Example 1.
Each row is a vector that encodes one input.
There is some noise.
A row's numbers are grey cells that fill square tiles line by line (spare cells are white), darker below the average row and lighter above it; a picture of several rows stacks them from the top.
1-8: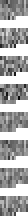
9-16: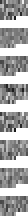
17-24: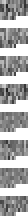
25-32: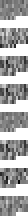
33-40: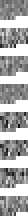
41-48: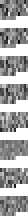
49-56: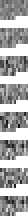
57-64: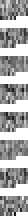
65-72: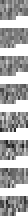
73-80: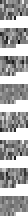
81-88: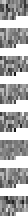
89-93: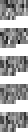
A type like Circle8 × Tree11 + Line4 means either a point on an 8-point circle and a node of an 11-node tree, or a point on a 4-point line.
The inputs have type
Tree10.
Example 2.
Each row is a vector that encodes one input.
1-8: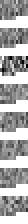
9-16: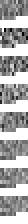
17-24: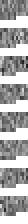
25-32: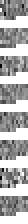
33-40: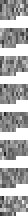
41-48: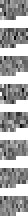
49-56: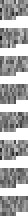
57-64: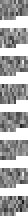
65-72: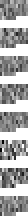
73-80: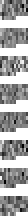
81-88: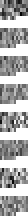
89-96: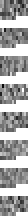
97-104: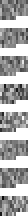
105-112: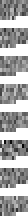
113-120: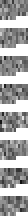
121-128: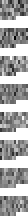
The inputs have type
Label12.
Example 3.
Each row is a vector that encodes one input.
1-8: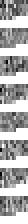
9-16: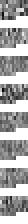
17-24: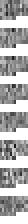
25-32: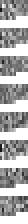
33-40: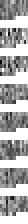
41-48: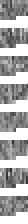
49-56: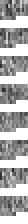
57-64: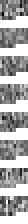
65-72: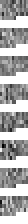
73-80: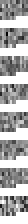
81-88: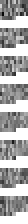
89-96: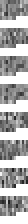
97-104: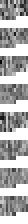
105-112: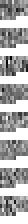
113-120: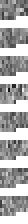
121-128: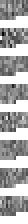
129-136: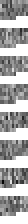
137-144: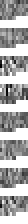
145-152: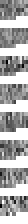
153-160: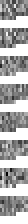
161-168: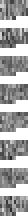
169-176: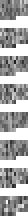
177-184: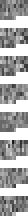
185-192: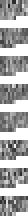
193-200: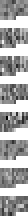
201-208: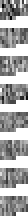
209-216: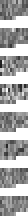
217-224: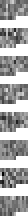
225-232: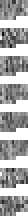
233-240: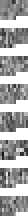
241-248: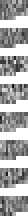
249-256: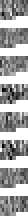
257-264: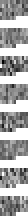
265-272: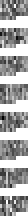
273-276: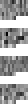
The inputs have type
Bool × Bool × Bool × Bool.
